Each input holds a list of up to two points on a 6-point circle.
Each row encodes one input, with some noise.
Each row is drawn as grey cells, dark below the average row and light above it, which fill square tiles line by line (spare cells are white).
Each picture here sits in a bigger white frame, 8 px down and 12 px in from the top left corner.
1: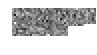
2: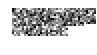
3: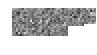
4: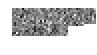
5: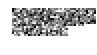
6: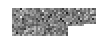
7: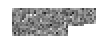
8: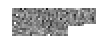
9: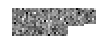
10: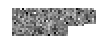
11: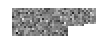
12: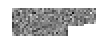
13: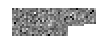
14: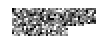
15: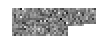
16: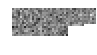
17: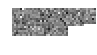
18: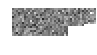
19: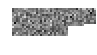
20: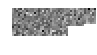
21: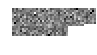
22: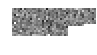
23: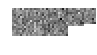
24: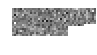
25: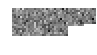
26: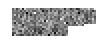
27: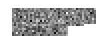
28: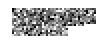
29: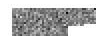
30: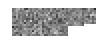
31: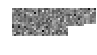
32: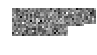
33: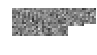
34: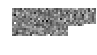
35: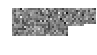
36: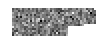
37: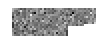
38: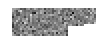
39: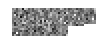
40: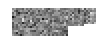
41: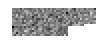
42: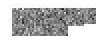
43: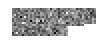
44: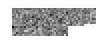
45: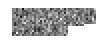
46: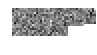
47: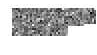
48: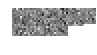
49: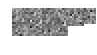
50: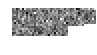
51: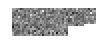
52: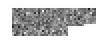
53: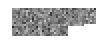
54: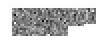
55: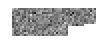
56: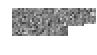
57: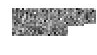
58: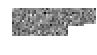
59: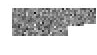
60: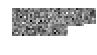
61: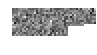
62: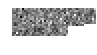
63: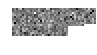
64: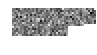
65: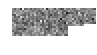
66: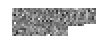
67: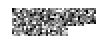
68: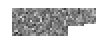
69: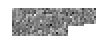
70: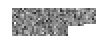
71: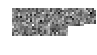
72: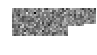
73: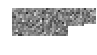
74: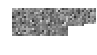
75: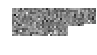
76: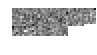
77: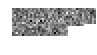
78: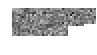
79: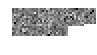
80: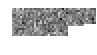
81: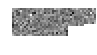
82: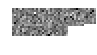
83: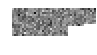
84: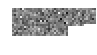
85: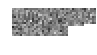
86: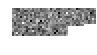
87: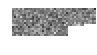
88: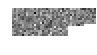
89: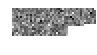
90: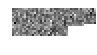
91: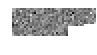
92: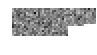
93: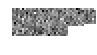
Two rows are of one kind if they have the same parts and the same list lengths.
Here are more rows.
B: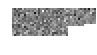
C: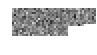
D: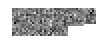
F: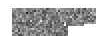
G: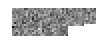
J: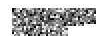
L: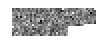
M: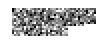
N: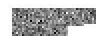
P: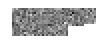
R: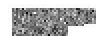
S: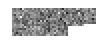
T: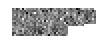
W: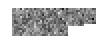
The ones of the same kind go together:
B, C, F, G, P, S, W
D, L, N, R, T
J, M

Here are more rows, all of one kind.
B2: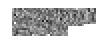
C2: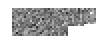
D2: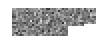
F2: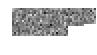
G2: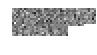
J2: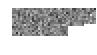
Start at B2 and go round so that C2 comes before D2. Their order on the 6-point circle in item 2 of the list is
B2, C2, G2, J2, D2, F2.
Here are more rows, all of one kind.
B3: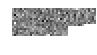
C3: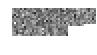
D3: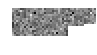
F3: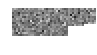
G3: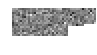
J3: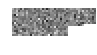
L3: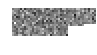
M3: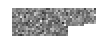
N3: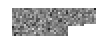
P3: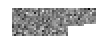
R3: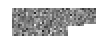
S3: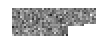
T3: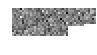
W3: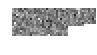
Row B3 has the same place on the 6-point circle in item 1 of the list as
C3, J3, L3 and W3.
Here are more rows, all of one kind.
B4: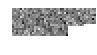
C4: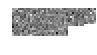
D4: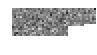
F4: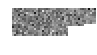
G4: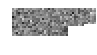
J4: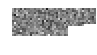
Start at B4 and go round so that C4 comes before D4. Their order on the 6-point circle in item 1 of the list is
B4, J4, F4, C4, G4, D4.
